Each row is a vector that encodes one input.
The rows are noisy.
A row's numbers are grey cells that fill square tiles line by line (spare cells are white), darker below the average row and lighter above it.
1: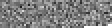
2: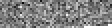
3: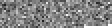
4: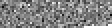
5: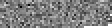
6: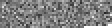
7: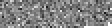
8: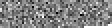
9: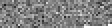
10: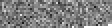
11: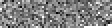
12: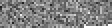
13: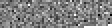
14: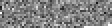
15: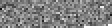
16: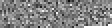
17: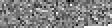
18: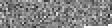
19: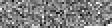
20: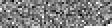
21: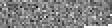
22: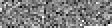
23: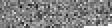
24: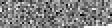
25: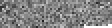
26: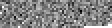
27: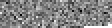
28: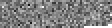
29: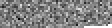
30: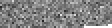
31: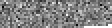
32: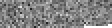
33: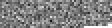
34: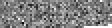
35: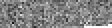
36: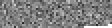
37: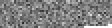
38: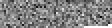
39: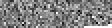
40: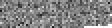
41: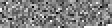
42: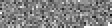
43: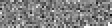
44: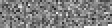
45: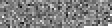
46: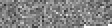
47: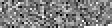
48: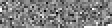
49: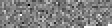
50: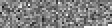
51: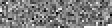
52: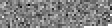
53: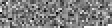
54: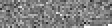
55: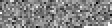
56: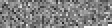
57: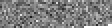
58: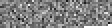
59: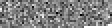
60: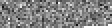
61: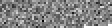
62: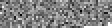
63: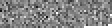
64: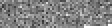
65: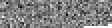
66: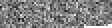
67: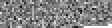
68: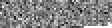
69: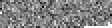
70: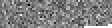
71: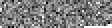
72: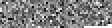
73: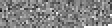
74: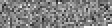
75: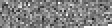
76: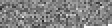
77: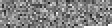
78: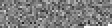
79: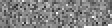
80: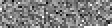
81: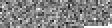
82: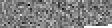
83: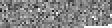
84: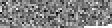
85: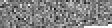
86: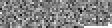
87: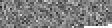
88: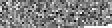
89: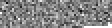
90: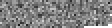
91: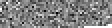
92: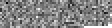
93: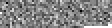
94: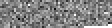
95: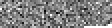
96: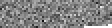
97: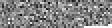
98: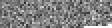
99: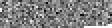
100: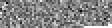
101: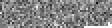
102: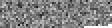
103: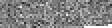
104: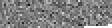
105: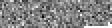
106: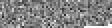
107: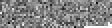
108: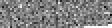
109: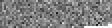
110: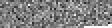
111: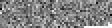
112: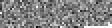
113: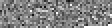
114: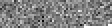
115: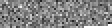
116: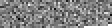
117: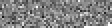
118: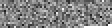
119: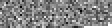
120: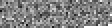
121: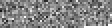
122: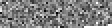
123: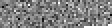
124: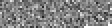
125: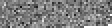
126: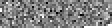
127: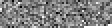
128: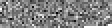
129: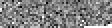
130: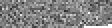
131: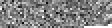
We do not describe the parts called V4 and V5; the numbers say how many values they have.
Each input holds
a value of V5, together with either a point on a 7-point line and a true/false value, or a value of V4.
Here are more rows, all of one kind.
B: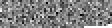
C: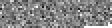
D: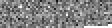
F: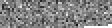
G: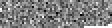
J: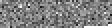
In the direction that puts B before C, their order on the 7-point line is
J, B, C, G, F, D.
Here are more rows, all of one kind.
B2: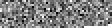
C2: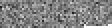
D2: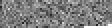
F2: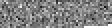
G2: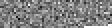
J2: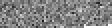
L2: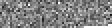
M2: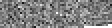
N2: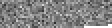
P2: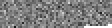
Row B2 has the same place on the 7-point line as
L2 and M2.
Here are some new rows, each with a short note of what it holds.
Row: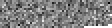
a value of V4 and a value of V5
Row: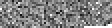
a value of V4 and a value of V5
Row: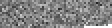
a point on a 7-point line, a true/false value and a value of V5
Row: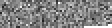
a point on a 7-point line, a true/false value and a value of V5
